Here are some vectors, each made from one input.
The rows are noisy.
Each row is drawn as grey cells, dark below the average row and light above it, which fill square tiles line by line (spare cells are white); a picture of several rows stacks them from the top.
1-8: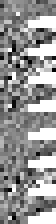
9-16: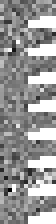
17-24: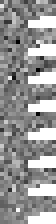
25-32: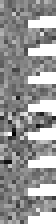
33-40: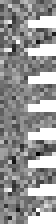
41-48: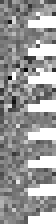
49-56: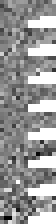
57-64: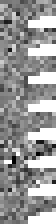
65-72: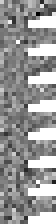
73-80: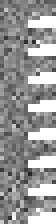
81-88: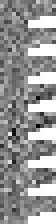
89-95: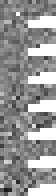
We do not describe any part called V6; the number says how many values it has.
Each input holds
either a point on a 4-point line and a value of V6, or a point on a 5-point line and a true/false value.
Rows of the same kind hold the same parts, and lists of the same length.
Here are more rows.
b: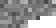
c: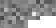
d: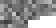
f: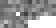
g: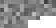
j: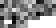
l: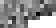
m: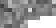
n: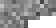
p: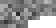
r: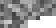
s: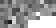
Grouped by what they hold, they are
b, c, f, g, j, m, r, s
d, l, n, p

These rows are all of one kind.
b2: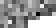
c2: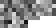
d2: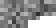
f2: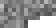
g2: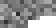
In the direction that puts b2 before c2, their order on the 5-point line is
b2, f2, c2, d2, g2.
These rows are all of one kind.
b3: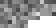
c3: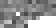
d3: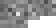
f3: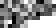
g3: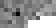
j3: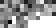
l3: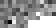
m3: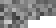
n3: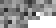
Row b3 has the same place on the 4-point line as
j3 and m3.
